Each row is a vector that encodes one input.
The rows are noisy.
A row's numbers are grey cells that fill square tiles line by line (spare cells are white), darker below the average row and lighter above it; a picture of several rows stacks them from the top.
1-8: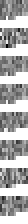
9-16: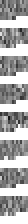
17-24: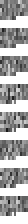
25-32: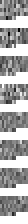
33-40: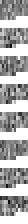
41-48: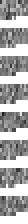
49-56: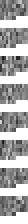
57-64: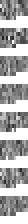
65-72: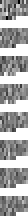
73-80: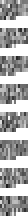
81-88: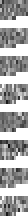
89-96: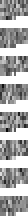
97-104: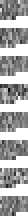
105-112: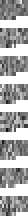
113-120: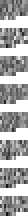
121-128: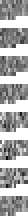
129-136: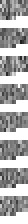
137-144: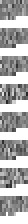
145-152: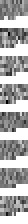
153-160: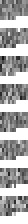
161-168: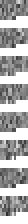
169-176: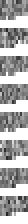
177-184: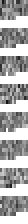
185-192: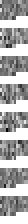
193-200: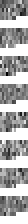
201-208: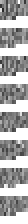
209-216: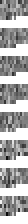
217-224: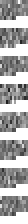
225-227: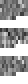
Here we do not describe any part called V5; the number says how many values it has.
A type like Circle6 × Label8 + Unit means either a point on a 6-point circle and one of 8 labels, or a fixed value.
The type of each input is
Bool × (Line4 + V5) + List2(Line9).
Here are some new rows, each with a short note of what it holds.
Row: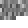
a list of two items
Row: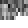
the empty list
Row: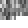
a point on a 4-point line and a true/false value
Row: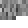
a list of two items
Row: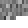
a list of two items
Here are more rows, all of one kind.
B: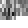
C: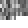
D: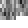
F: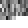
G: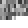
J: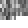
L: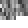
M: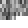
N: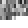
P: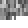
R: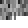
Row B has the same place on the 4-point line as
C, J and P.
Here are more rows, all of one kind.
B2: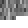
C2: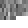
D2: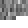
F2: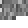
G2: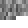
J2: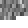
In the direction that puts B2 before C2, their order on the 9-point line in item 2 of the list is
B2, F2, J2, C2, G2, D2.
